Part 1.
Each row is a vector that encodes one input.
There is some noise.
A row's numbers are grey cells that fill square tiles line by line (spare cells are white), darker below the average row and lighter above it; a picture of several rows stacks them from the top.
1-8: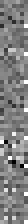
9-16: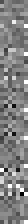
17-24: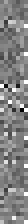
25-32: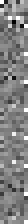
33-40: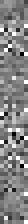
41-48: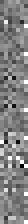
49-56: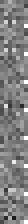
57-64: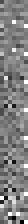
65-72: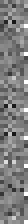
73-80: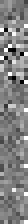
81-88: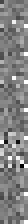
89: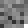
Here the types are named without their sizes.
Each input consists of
four true/false values.
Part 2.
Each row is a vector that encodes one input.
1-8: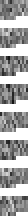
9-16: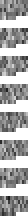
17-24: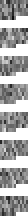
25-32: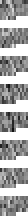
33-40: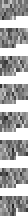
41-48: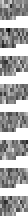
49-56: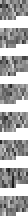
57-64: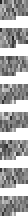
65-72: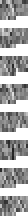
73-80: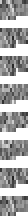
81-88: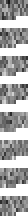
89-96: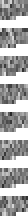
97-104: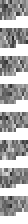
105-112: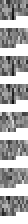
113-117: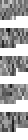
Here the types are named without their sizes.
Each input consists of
a point on a circle.
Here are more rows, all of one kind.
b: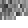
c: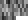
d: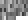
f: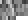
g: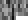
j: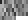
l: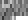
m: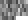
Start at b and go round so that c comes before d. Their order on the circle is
b, m, c, g, j, l, d, f.
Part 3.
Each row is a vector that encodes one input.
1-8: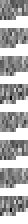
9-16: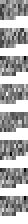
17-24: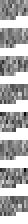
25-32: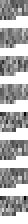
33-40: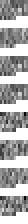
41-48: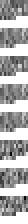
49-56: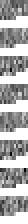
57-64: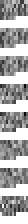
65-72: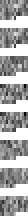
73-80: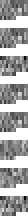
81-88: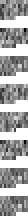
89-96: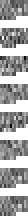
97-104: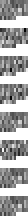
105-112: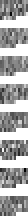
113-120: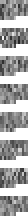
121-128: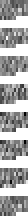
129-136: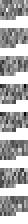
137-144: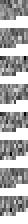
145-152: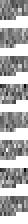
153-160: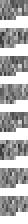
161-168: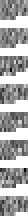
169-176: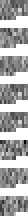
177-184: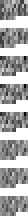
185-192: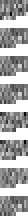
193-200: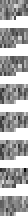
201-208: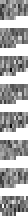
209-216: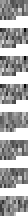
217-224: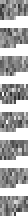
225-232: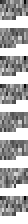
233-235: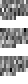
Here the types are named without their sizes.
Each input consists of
a node of a tree.
